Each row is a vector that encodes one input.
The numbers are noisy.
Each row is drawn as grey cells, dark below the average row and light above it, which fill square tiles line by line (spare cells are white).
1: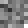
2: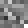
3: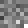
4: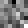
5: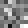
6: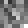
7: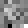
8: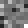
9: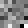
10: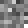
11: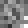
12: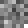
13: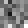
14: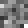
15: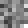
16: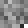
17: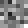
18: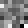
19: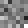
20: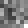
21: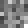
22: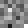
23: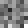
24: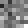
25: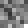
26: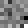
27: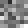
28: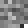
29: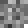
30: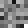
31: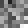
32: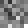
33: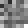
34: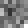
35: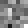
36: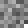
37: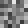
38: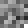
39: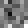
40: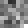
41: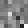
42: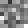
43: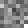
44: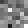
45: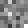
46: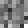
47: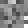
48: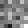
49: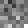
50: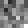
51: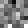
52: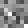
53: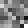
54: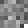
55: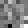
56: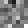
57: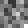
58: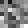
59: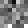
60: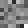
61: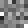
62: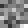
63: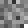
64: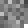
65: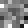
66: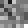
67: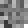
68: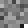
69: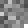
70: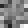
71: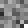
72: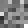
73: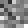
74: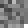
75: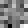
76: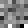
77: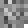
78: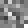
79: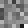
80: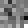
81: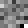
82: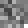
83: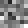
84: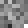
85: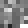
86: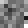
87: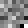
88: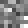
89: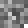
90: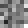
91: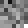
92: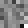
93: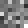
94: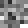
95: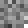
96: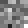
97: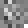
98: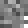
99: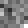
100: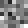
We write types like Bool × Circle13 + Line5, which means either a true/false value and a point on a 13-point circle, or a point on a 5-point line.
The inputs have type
Line4 × Line4 × Line4 × (Line4 + Line5).
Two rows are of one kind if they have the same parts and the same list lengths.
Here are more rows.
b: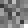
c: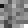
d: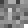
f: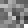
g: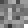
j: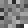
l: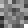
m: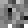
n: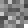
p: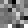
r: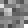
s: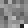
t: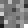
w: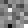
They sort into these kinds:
b, c, m, p
d, f, g, j, l, n, r, s, t, w

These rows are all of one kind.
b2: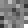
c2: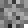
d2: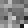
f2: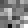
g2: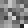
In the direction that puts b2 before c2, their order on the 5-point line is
b2, g2, d2, f2, c2.
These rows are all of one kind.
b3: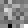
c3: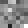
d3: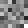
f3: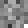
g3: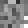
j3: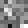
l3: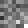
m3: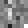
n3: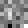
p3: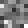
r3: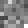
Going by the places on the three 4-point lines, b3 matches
j3 and n3.
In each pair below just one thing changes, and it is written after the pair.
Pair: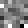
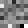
the place on the 5-point line
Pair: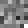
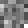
the place on the 5-point line
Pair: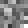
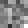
the place on the 5-point line
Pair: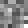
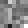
the place on the 5-point line
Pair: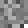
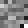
the place on one of the three 4-point lines
